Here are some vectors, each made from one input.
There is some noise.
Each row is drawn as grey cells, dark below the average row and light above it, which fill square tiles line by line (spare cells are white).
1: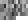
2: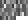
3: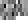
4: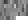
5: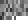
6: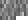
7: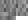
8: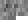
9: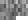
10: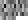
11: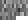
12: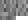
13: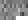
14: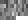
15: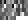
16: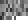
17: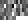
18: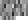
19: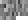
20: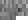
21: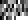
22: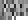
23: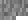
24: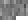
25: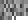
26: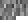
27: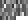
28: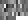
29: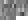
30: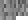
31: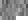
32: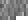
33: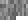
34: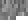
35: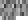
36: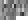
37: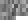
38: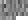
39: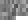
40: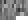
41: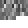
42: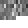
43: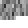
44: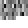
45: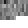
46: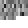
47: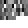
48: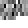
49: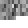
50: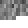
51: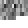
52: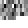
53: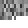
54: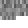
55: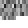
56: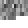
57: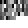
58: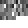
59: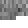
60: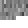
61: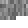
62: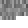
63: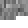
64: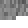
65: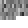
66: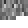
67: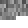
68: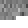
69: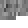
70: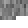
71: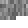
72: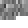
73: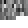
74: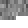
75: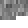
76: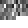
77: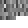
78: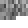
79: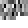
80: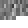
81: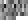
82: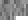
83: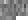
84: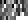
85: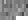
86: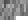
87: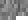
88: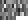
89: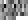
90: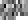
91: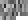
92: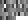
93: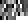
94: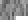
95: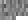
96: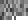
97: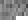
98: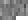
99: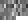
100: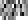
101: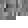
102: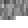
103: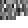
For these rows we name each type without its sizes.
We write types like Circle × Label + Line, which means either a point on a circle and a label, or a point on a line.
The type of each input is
List(Circle).
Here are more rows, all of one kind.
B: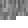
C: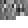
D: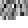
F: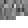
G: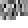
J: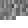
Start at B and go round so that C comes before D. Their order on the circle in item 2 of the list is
B, C, J, F, D, G.
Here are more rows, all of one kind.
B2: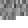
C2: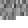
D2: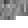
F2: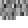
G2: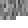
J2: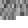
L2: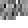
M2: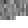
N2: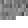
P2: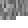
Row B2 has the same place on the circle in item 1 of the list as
C2, F2 and J2.
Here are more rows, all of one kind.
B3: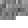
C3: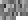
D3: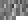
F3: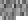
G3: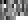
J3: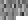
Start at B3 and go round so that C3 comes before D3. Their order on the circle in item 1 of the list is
B3, C3, D3, J3, F3, G3.
